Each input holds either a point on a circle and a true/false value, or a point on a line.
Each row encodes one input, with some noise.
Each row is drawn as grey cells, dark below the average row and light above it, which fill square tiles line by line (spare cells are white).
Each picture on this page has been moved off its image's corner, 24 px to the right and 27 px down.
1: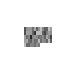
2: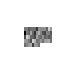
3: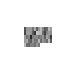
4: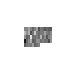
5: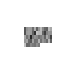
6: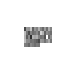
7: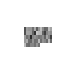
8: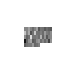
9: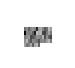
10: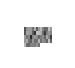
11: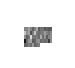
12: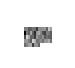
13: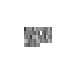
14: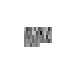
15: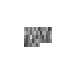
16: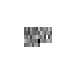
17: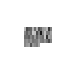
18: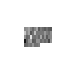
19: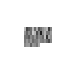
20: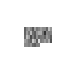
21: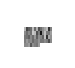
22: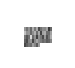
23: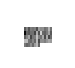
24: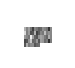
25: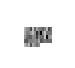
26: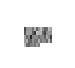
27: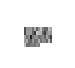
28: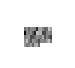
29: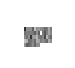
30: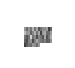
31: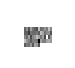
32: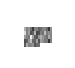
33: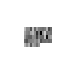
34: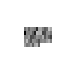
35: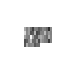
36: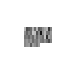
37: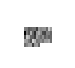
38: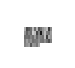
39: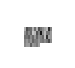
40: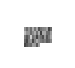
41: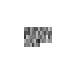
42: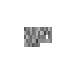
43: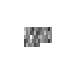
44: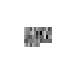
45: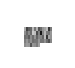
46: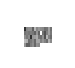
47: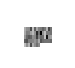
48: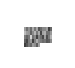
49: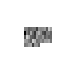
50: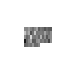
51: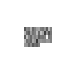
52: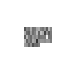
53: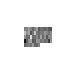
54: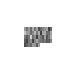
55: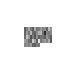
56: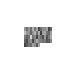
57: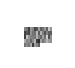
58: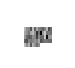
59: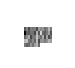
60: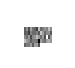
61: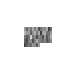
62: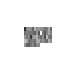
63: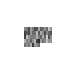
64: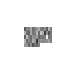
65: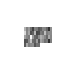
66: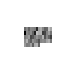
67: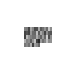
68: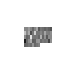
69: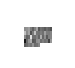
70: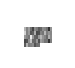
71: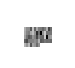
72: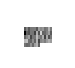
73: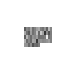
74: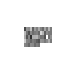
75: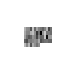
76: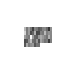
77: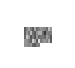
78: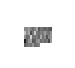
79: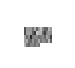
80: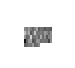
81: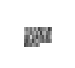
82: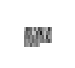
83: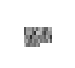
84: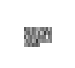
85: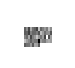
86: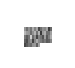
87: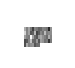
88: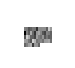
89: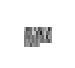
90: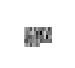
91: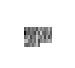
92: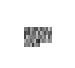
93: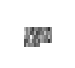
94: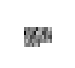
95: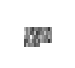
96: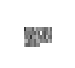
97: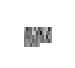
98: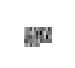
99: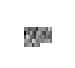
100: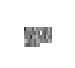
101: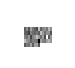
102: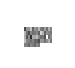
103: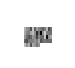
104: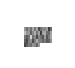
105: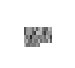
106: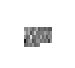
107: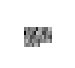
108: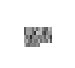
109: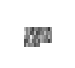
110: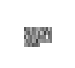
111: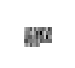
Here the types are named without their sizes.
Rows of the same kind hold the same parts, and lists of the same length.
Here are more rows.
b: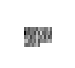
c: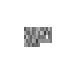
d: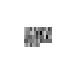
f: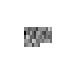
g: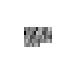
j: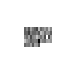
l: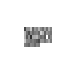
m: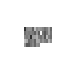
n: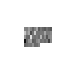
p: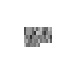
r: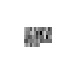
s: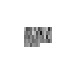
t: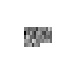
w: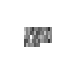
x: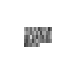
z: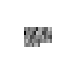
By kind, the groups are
b, c, f, g, j, l, m, p, t, z
d, n, r, s, w, x

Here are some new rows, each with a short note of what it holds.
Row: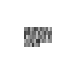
a point on a circle and a true/false value
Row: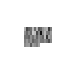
a point on a line
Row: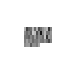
a point on a line
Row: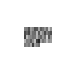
a point on a circle and a true/false value
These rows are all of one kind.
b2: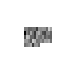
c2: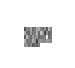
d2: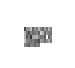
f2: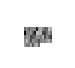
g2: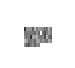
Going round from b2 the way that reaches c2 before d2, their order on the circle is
b2, c2, d2, g2, f2.
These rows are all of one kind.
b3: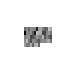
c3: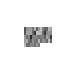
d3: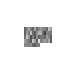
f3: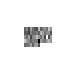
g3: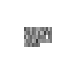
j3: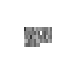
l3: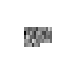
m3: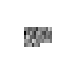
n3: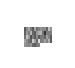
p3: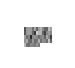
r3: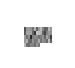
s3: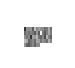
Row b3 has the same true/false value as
f3, l3 and m3.
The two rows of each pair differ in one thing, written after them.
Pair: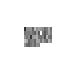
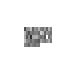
the place on the circle
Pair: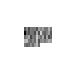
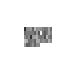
the true/false value
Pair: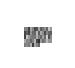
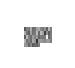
the true/false value
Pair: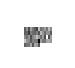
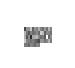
the true/false value
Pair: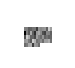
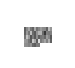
the true/false value
